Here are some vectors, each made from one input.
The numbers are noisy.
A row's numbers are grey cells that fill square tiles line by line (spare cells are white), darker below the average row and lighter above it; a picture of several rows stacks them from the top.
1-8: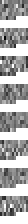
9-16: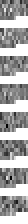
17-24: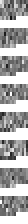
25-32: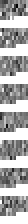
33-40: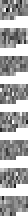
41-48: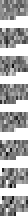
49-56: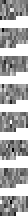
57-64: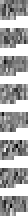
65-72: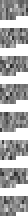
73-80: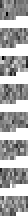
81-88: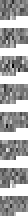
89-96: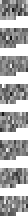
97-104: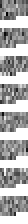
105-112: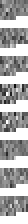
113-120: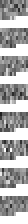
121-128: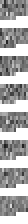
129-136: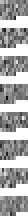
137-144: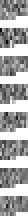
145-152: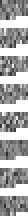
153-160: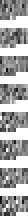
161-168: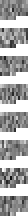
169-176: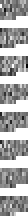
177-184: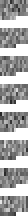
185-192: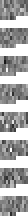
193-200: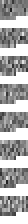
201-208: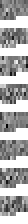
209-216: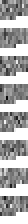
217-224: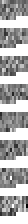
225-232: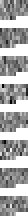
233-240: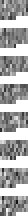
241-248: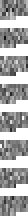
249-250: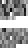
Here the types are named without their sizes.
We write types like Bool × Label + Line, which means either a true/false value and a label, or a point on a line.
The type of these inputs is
(Bool × Bool × Bool × Bool + Line) × (Circle + Unit).
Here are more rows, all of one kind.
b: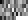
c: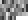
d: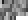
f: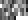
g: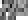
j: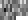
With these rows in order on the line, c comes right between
d and j.
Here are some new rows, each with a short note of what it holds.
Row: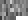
a point on a circle and four true/false values
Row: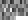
four true/false values
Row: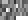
four true/false values
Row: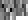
a point on a circle and four true/false values
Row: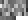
a point on a line
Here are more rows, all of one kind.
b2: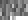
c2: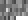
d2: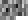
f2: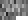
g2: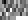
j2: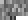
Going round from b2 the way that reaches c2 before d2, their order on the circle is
b2, g2, c2, j2, d2, f2.
